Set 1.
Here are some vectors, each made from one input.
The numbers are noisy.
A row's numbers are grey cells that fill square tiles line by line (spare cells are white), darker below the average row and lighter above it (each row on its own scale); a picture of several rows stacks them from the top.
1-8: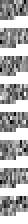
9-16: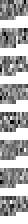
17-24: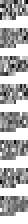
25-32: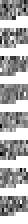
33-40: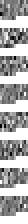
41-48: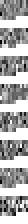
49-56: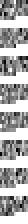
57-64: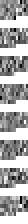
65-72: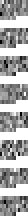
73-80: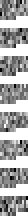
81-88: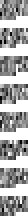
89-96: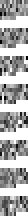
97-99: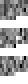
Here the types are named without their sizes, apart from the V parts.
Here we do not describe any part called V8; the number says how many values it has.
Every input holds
a point on a line, together with either a point on a line, or a value of V8.
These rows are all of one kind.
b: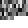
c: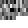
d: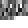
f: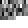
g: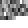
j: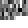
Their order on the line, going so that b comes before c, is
j, f, g, b, c, d.
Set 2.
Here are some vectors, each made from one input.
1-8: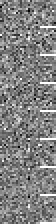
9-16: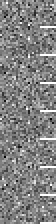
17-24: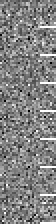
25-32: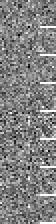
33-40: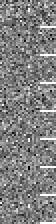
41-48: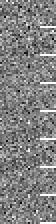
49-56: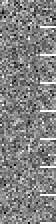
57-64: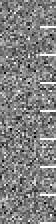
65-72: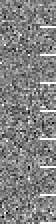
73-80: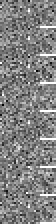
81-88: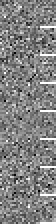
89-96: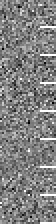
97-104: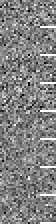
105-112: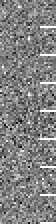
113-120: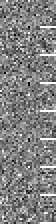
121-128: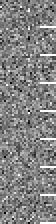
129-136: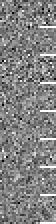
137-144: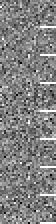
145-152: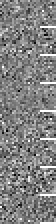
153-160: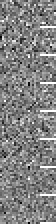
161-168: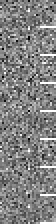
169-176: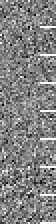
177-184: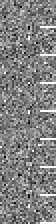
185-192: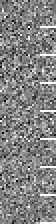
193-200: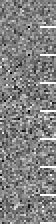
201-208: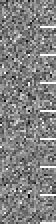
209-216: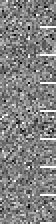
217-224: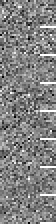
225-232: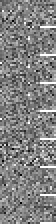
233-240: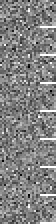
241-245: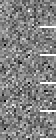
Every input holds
either a point on a 12-point line, or a point on a 16-point line and a true/false value.
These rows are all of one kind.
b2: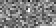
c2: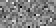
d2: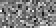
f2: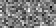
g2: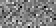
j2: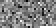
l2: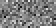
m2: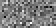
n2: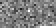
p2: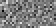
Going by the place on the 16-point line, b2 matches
d2, g2, n2 and p2.
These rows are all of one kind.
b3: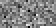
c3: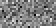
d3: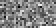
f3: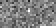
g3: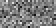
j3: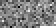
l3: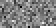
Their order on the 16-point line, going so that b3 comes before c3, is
j3, b3, d3, g3, l3, f3, c3.
